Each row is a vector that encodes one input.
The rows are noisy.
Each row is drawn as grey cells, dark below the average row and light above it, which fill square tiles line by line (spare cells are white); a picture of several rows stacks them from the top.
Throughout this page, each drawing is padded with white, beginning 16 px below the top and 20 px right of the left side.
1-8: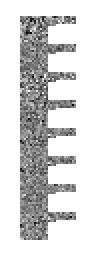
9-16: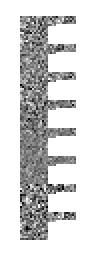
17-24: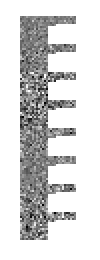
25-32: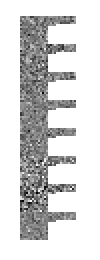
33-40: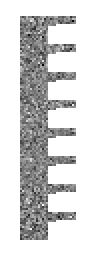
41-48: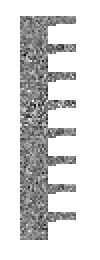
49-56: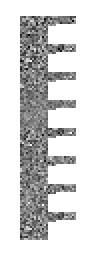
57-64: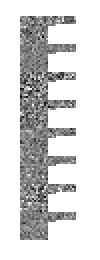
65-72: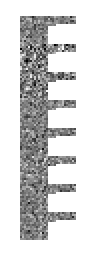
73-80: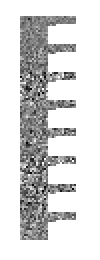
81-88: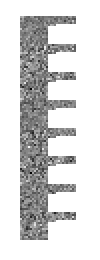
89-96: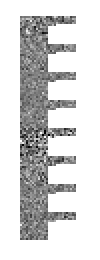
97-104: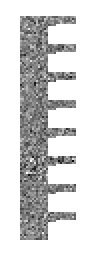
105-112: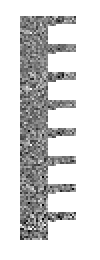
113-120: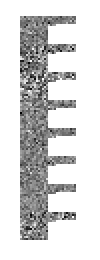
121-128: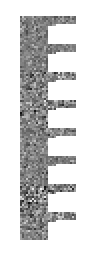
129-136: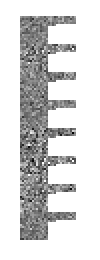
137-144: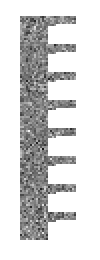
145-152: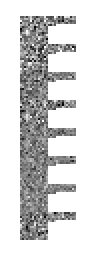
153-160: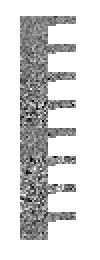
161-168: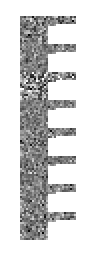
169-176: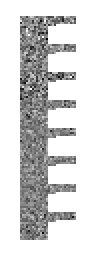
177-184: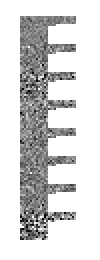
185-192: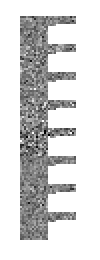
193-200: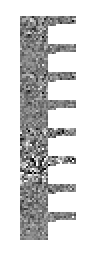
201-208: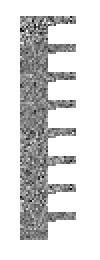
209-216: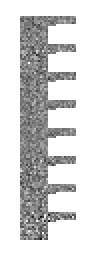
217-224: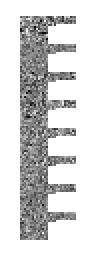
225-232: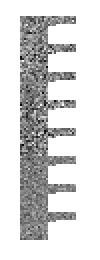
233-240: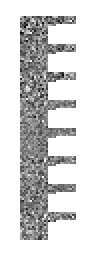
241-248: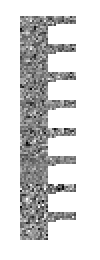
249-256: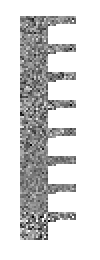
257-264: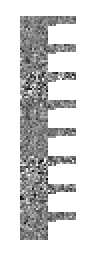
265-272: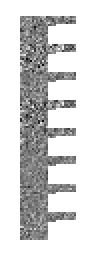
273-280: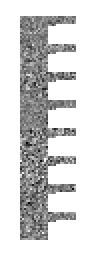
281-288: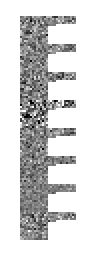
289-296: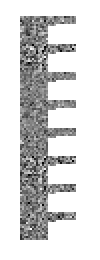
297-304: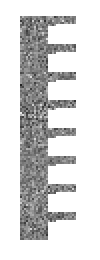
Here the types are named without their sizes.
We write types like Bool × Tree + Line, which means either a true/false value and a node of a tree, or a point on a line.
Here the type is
(Circle × (Circle + Line) + Tree) × Tree.
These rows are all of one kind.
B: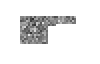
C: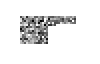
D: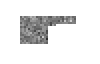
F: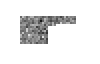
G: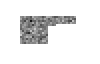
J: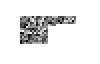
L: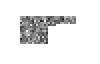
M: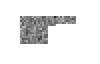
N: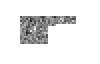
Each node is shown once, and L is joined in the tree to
B and M.
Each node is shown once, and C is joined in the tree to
M and N.
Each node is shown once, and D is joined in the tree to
F and M.
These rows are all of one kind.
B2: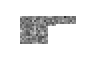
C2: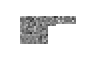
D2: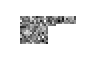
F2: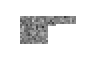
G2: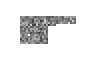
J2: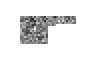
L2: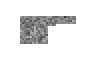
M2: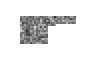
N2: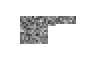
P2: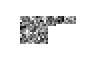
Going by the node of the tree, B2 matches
F2, L2 and P2.
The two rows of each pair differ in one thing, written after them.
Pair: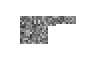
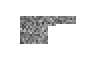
the node of the tree
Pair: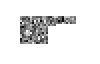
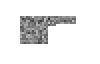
the node of the tree
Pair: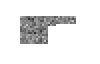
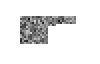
the place on the circle
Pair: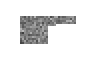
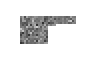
the node of the tree
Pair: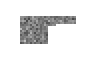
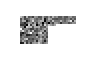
the node of the tree
